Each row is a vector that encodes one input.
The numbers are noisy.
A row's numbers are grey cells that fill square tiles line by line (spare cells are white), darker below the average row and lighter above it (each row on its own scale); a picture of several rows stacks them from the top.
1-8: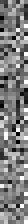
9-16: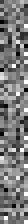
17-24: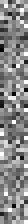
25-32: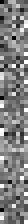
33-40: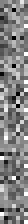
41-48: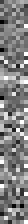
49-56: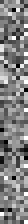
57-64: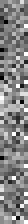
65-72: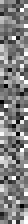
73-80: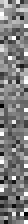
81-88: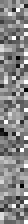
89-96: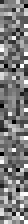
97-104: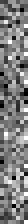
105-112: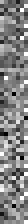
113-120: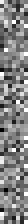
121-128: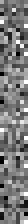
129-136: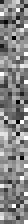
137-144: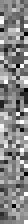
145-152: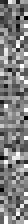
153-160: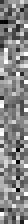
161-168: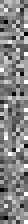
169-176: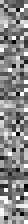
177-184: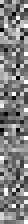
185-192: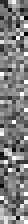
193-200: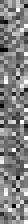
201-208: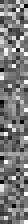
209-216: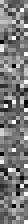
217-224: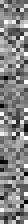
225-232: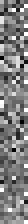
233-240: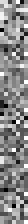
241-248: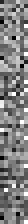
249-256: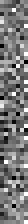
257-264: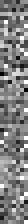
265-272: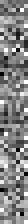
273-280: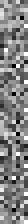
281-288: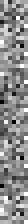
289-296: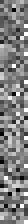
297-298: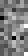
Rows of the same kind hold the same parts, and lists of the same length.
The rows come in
4 kinds.
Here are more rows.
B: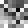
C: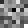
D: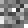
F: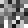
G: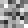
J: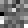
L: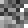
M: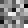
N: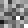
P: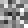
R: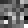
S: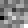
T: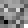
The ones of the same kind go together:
B, D, F, J, L
C, M, T
G, N, P
R, S

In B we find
one of 9 labels and a point on a 7-point line.
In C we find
a point on a 6-point circle, a point on a 6-point line and a true/false value.
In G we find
a point on a 6-point line and a point on a 7-point line.
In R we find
a point on a 6-point circle, one of 9 labels and a true/false value.
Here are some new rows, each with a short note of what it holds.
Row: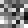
one of 9 labels and a point on a 7-point line
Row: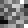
a point on a 6-point circle, a point on a 6-point line and a true/false value
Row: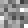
a point on a 6-point line and a point on a 7-point line
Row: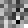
one of 9 labels and a point on a 7-point line
